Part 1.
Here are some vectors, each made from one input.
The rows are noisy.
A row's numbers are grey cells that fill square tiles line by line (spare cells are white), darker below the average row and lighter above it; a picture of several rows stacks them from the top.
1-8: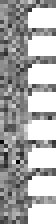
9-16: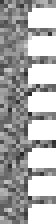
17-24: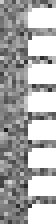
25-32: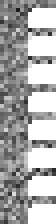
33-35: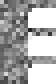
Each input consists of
one of 4 labels.
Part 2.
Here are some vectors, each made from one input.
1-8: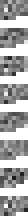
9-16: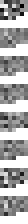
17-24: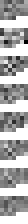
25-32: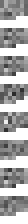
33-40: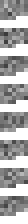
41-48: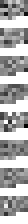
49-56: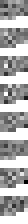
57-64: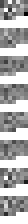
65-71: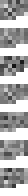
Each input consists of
one of 5 labels.
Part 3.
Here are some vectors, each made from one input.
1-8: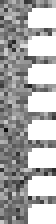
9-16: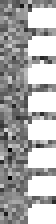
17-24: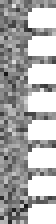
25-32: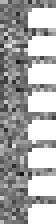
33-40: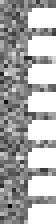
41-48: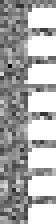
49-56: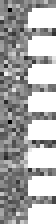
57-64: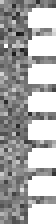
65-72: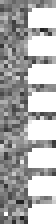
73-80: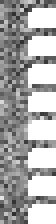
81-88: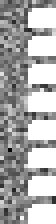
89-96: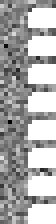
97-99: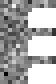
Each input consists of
one of 11 labels.
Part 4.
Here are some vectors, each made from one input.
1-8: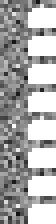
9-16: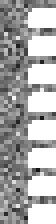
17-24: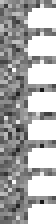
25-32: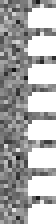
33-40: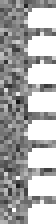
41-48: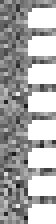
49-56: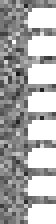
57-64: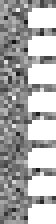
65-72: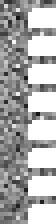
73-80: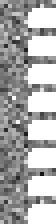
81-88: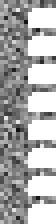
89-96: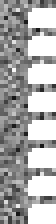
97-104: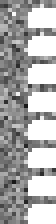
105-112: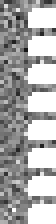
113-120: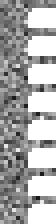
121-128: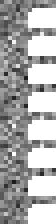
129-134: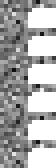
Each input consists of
a point on a 9-point line.
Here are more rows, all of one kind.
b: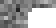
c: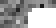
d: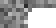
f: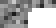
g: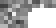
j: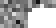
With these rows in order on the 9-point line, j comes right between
d and g.
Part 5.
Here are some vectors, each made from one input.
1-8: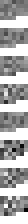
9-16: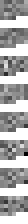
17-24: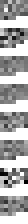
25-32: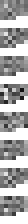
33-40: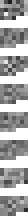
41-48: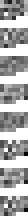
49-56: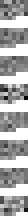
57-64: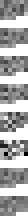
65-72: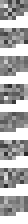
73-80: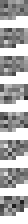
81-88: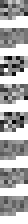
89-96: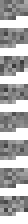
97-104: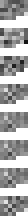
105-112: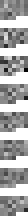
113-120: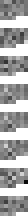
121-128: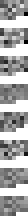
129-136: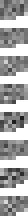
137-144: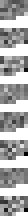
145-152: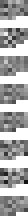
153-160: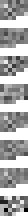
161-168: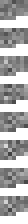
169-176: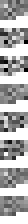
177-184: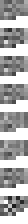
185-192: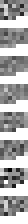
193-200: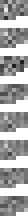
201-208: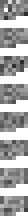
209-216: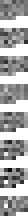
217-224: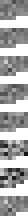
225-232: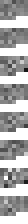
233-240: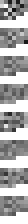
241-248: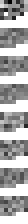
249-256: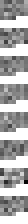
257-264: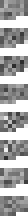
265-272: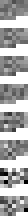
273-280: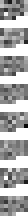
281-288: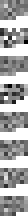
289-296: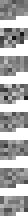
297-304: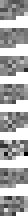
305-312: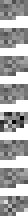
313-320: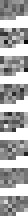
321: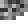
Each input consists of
one of 5 labels.
